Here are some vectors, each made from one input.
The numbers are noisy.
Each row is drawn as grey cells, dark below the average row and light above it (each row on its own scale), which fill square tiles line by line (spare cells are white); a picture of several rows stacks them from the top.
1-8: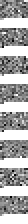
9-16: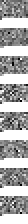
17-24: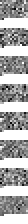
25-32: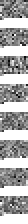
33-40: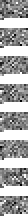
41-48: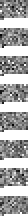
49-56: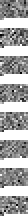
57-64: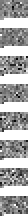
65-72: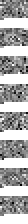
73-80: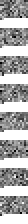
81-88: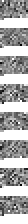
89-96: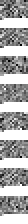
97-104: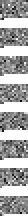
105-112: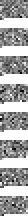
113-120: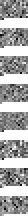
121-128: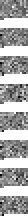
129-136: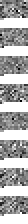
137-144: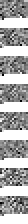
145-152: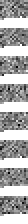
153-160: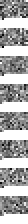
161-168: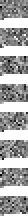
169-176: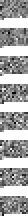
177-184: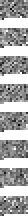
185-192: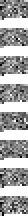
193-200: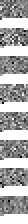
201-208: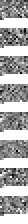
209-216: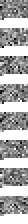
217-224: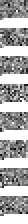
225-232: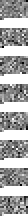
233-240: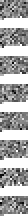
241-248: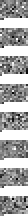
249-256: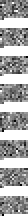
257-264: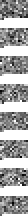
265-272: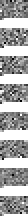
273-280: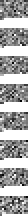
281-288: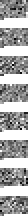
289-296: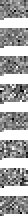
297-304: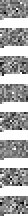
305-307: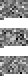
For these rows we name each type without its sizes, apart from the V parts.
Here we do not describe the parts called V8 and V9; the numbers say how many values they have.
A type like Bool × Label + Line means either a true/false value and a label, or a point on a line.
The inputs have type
Bool × Bool × Bool × Bool × (Line + V9) × V8.
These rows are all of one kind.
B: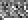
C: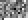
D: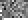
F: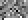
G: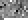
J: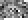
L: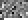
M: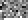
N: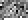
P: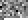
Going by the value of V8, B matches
G and N.
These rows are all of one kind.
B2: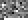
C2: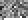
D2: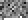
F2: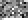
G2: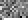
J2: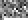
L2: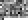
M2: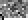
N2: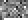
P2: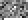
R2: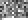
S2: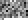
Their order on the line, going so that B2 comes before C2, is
M2, B2, D2, G2, J2, F2, P2, C2, N2, S2, L2, R2.
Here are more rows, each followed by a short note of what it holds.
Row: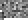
a point on a line, four true/false values and a value of V8
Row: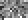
four true/false values, a value of V8 and a value of V9
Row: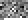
four true/false values, a value of V8 and a value of V9
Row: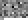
a point on a line, four true/false values and a value of V8
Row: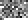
four true/false values, a value of V8 and a value of V9
